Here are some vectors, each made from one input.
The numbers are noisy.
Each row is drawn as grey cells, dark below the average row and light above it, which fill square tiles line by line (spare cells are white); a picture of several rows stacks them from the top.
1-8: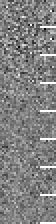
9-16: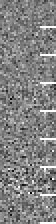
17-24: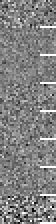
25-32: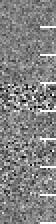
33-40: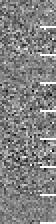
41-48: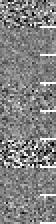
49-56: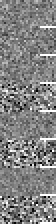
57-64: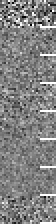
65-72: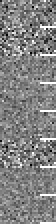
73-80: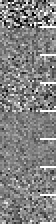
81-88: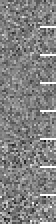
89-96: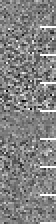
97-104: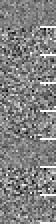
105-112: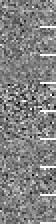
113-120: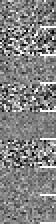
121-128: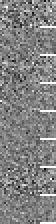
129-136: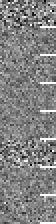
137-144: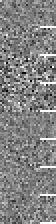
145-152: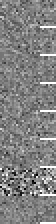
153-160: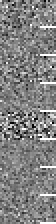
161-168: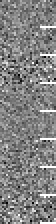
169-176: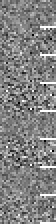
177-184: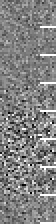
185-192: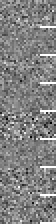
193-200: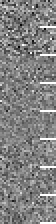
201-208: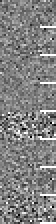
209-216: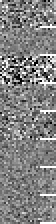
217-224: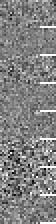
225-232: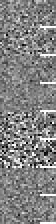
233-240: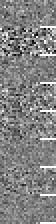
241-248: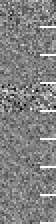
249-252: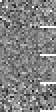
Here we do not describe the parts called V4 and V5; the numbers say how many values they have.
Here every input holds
either a node of a 9-node tree and a value of V5, or a list of up to two items, each a true/false value and a value of V4.
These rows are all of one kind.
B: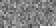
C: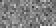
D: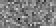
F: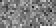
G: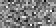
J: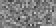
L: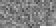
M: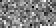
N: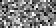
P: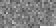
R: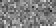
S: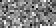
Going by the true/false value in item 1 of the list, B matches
N and P.
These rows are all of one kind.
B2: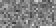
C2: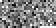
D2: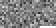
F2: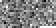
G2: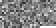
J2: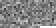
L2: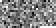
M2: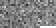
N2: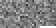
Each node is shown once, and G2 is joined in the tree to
J2.
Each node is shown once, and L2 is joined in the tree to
C2, D2, F2 and J2.
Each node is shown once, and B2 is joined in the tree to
F2.
